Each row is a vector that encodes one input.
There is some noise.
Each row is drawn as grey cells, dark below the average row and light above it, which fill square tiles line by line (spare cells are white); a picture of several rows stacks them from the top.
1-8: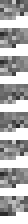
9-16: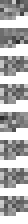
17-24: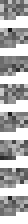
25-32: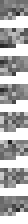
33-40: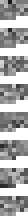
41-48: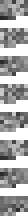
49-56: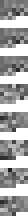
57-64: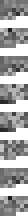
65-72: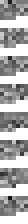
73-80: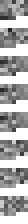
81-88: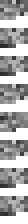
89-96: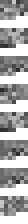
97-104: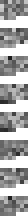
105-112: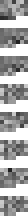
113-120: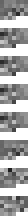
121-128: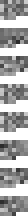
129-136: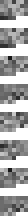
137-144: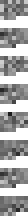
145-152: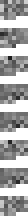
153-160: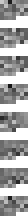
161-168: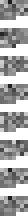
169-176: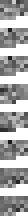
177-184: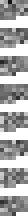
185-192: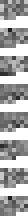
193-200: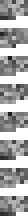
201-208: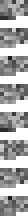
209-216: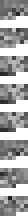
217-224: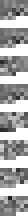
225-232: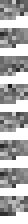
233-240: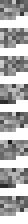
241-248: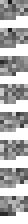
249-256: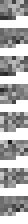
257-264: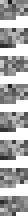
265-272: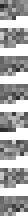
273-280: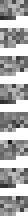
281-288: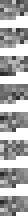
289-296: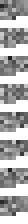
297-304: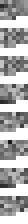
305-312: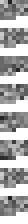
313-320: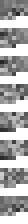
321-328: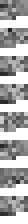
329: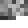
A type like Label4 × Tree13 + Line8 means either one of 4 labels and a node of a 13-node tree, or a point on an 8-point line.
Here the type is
Label6.
